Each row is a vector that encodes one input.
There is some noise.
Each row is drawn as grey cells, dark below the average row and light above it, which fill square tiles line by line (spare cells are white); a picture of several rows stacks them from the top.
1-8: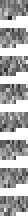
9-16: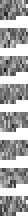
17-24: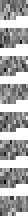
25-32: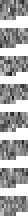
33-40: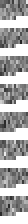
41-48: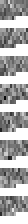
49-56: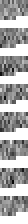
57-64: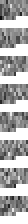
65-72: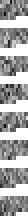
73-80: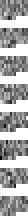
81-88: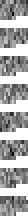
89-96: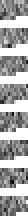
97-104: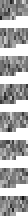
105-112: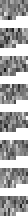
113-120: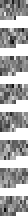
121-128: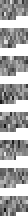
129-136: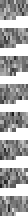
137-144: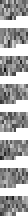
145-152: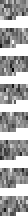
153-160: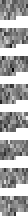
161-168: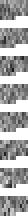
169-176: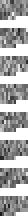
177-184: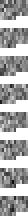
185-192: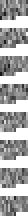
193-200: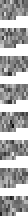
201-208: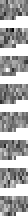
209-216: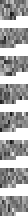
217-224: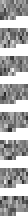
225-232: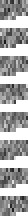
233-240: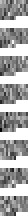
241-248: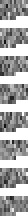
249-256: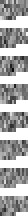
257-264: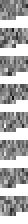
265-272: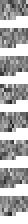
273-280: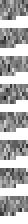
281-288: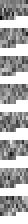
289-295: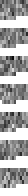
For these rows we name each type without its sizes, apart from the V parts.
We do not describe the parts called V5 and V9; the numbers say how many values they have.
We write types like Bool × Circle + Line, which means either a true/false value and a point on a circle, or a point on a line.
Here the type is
(Line × V5 + V9) × Tree.
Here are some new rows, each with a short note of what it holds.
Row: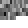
a node of a tree and a value of V9
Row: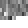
a point on a line, a node of a tree and a value of V5
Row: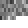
a node of a tree and a value of V9
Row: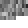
a point on a line, a node of a tree and a value of V5
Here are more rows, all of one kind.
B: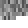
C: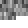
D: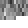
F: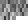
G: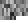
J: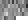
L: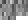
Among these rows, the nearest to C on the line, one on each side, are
J and L.
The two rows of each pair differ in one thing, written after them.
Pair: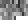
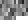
the node of the tree
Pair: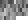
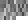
the place on the line
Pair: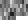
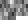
the place on the line
